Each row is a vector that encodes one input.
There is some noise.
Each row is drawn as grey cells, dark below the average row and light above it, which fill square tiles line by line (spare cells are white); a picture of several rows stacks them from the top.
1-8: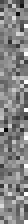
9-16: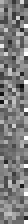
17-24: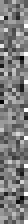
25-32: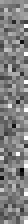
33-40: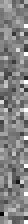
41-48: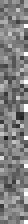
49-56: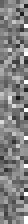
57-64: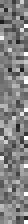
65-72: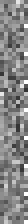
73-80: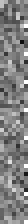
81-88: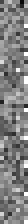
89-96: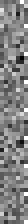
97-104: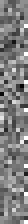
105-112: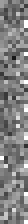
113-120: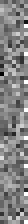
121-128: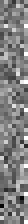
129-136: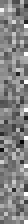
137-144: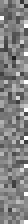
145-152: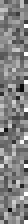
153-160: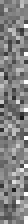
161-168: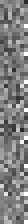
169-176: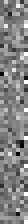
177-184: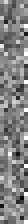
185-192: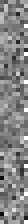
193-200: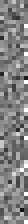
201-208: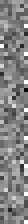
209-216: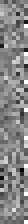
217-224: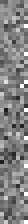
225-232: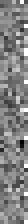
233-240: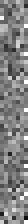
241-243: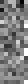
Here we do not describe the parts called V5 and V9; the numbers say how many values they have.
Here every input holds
a node of a 10-node tree and a value of V9, together with either one of 10 labels, or a true/false value and a value of V5.
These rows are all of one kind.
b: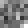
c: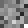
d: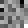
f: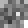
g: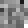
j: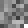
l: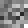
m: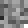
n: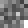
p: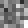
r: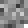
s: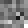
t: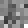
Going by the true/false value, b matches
m and r.
